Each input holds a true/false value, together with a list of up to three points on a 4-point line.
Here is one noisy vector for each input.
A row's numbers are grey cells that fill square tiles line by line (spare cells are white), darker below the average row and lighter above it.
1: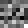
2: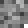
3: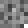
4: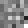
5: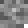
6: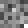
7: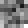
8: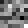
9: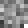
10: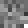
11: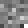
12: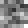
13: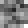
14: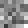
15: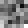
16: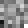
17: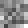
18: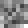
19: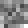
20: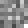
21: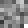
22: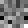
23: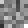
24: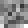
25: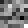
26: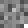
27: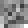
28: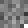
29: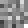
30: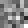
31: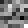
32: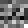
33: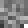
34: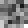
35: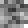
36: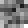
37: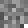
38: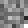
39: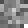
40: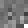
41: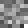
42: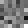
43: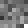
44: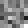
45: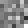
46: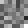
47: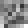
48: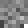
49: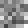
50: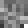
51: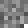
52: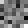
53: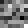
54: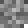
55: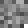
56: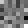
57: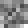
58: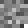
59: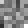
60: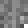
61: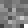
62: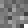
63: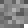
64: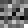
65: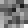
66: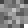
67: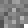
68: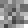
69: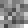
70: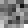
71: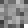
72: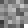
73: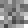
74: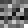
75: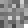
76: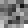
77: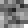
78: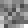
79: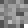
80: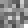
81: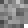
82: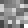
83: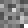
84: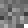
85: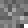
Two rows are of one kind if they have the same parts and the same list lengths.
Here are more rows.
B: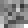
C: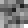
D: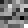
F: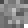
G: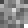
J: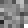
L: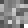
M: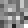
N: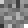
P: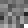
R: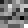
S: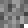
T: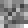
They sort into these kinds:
B, C, T
D, R
F, G, J, L, P, S
M, N

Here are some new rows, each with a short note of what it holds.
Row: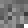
a true/false value, together with a list of three items
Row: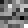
a true/false value, together with the empty list
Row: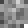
a true/false value, together with a list of three items
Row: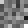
a true/false value, together with a list of two items
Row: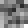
a true/false value, together with a list of one item
